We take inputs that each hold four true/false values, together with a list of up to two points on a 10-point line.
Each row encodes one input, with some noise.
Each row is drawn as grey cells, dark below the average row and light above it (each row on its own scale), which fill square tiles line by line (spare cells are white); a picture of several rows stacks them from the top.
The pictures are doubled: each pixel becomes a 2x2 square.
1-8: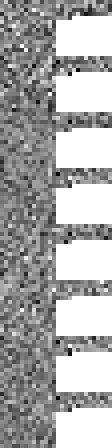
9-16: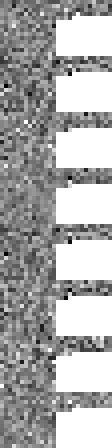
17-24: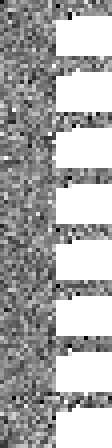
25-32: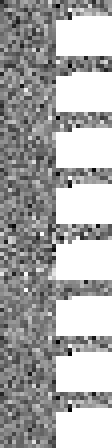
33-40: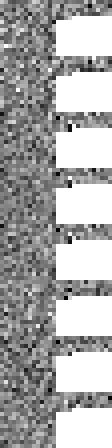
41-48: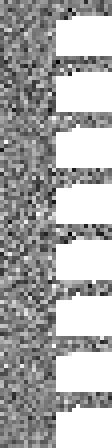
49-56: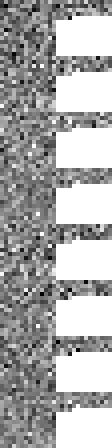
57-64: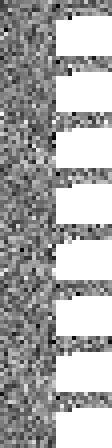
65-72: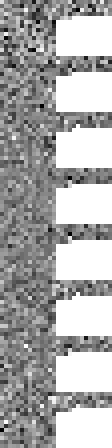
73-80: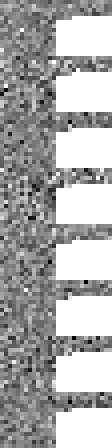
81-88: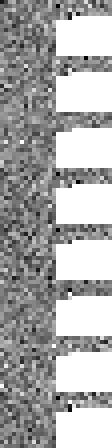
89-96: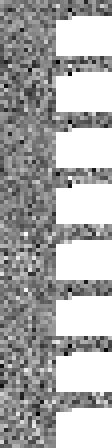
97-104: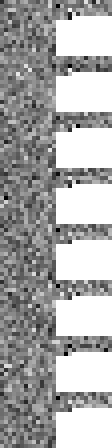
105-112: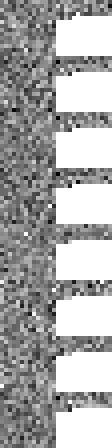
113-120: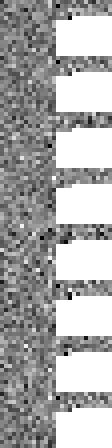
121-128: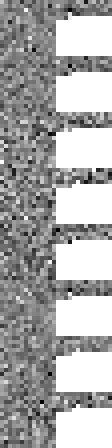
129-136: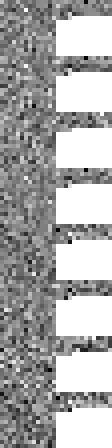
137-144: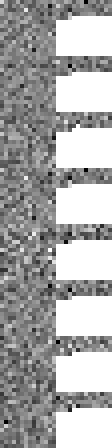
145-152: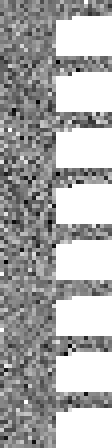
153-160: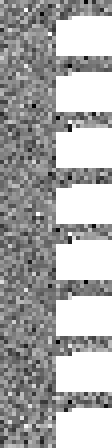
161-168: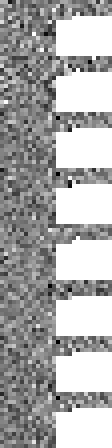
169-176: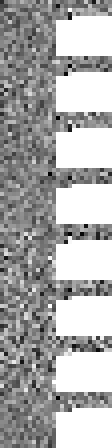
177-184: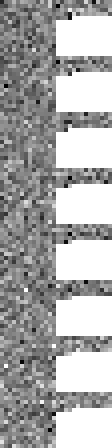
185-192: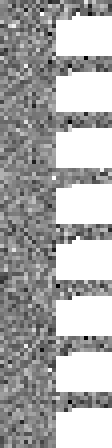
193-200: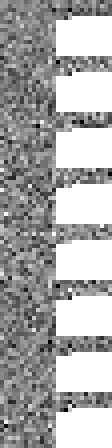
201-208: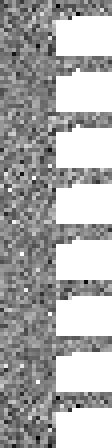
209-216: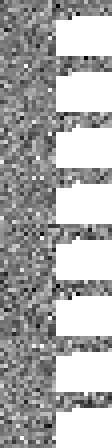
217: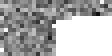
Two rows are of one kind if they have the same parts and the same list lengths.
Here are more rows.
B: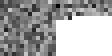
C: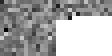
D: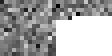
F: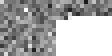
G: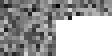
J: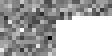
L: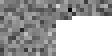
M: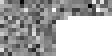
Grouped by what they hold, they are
B, C, D, G
F, L
J, M

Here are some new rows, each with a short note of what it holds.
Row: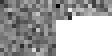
four true/false values, together with the empty list
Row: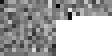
four true/false values, together with the empty list
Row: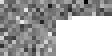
four true/false values, together with a list of one item
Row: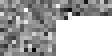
four true/false values, together with a list of one item
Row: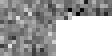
four true/false values, together with a list of one item
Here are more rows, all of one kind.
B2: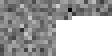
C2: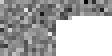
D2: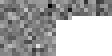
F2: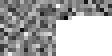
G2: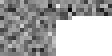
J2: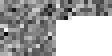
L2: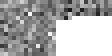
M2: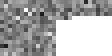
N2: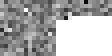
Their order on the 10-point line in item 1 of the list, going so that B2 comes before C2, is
B2, F2, G2, J2, D2, L2, M2, C2, N2.
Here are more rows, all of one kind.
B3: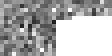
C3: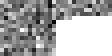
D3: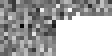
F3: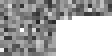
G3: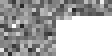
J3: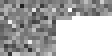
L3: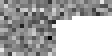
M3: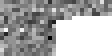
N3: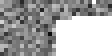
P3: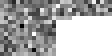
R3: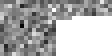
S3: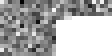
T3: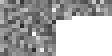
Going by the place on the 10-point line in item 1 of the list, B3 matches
D3, P3, R3 and T3.
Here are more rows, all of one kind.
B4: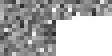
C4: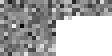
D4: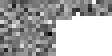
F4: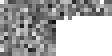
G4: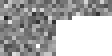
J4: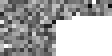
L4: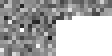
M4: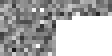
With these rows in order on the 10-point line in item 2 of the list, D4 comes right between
B4 and M4.
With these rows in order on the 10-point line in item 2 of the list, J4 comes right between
F4 and L4.
